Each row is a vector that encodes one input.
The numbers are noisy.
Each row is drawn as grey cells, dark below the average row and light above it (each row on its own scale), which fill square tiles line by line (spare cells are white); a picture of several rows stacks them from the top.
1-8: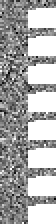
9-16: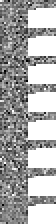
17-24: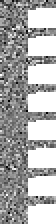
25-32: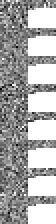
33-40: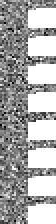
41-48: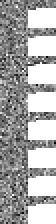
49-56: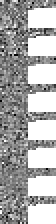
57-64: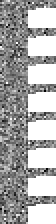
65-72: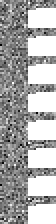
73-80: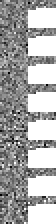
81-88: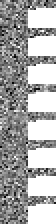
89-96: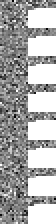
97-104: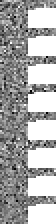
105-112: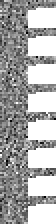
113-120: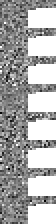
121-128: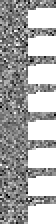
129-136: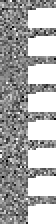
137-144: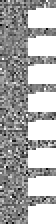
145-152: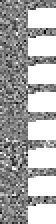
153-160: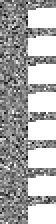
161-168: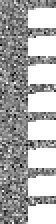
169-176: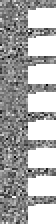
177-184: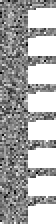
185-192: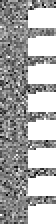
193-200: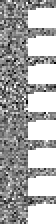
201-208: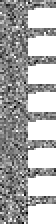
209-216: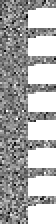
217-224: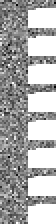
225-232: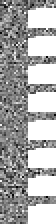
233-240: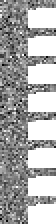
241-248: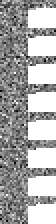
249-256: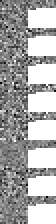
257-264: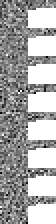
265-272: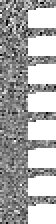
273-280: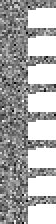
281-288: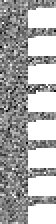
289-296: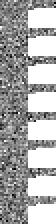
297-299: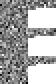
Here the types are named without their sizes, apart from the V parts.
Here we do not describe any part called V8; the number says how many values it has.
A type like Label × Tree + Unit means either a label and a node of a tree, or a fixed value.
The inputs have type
Bool × Bool × Bool × Bool × Tree × Tree × (Tree + Unit) + V8.
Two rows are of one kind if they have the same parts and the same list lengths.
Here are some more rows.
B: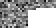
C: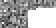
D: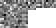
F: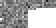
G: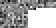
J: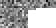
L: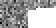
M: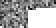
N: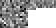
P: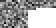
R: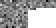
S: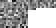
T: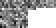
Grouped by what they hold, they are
B, D, F, G, N, P, R, S, T
C, L
J, M

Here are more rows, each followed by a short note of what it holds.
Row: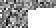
a value of V8
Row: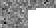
a node of each of two trees and four true/false values
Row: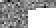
a node of each of three trees and four true/false values
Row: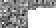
a value of V8
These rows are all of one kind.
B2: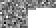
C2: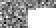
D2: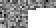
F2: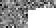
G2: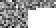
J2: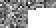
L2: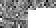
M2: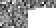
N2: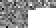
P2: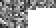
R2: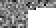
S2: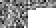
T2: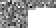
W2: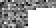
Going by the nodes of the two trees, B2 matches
C2, M2 and T2.
